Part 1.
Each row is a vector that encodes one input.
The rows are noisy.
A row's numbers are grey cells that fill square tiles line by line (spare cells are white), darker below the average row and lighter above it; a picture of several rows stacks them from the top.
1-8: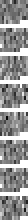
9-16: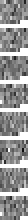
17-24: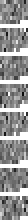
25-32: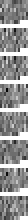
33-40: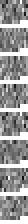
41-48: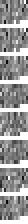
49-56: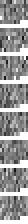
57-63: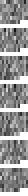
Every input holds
a point on a 12-point line.
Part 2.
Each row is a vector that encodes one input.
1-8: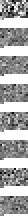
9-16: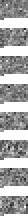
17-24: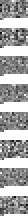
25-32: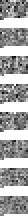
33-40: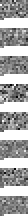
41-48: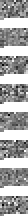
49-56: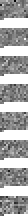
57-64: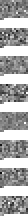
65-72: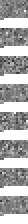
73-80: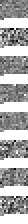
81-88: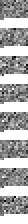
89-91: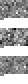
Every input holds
a point on a 13-point circle.
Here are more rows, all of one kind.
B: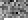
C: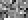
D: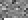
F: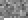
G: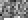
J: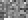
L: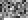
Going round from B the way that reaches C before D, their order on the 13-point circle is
B, L, J, C, D, F, G.
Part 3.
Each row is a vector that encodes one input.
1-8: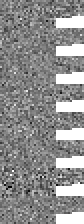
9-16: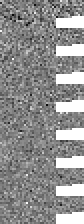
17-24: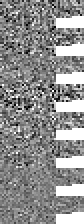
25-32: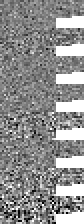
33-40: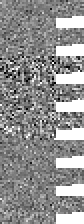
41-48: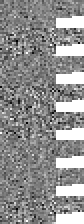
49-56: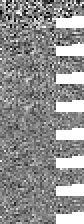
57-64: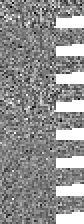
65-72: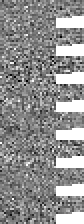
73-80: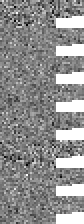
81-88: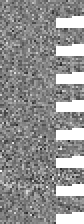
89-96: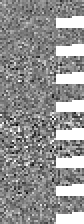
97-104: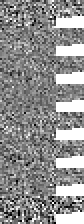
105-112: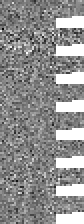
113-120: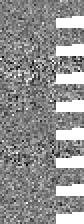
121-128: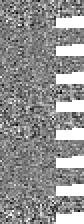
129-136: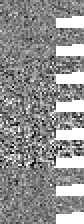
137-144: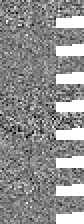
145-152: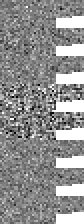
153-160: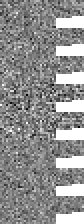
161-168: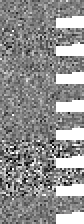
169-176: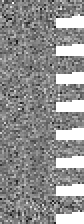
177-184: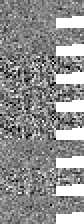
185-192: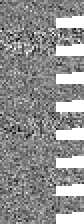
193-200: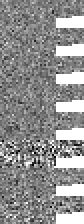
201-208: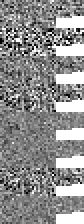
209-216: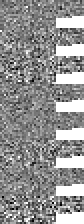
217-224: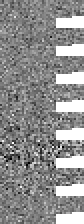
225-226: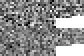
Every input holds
either a point on a 9-point circle, or a fixed value.
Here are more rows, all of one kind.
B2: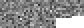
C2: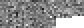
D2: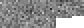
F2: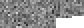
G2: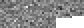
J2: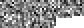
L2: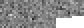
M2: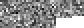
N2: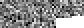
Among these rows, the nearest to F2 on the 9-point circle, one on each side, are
J2 and L2.
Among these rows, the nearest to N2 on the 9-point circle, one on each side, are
C2 and G2.
